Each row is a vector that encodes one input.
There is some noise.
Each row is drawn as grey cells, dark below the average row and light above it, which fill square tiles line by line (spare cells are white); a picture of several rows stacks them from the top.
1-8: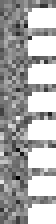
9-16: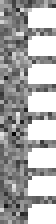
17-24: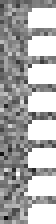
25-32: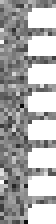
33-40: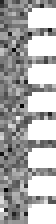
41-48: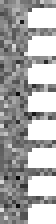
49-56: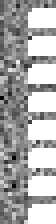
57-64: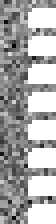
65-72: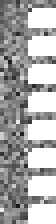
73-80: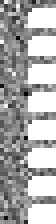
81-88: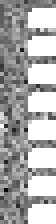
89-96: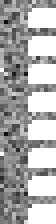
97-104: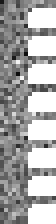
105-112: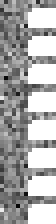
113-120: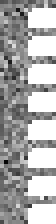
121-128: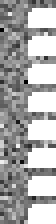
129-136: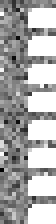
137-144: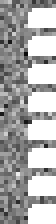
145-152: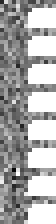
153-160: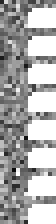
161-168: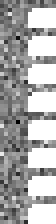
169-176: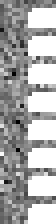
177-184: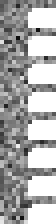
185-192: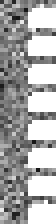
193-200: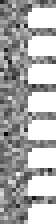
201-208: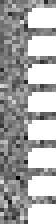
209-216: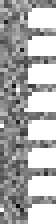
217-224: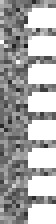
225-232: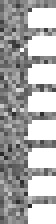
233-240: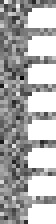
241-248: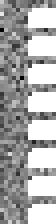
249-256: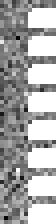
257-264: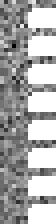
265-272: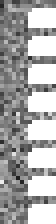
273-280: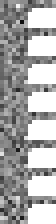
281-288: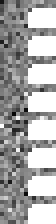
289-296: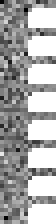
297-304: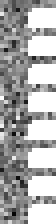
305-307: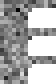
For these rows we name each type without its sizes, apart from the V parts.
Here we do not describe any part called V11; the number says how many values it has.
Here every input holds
a node of a tree, together with either a point on a circle and a true/false value, or a list of values of V11.
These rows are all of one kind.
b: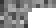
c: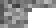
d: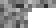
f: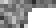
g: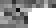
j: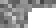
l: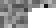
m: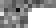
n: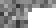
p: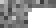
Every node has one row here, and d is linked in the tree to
b and n.
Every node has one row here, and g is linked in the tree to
m.
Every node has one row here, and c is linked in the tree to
b and j.
